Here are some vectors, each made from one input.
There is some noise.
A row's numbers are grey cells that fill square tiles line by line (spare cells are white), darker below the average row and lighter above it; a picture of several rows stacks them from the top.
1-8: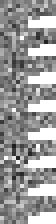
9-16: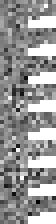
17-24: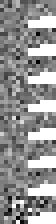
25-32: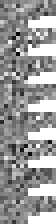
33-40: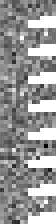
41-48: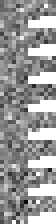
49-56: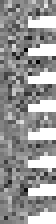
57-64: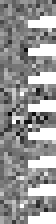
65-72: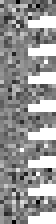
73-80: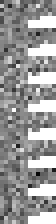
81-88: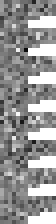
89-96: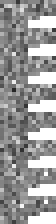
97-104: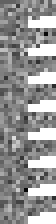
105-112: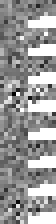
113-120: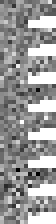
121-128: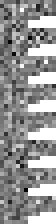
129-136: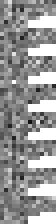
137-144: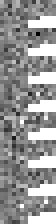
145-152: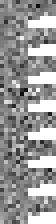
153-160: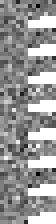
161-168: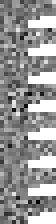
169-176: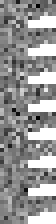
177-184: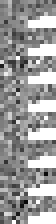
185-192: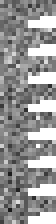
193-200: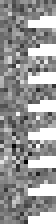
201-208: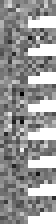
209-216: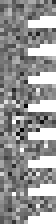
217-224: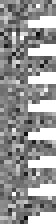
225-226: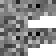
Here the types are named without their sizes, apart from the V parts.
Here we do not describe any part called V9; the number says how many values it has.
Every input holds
either a point on a line and a true/false value, or two values of V9, or a list of points on a circle.
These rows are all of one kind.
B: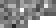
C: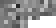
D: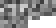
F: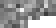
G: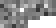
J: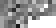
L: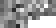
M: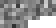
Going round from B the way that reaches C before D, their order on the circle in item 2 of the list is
B, L, J, M, C, D, F, G.
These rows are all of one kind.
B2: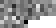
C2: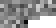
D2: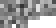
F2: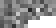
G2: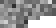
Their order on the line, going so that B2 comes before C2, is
F2, B2, C2, G2, D2.
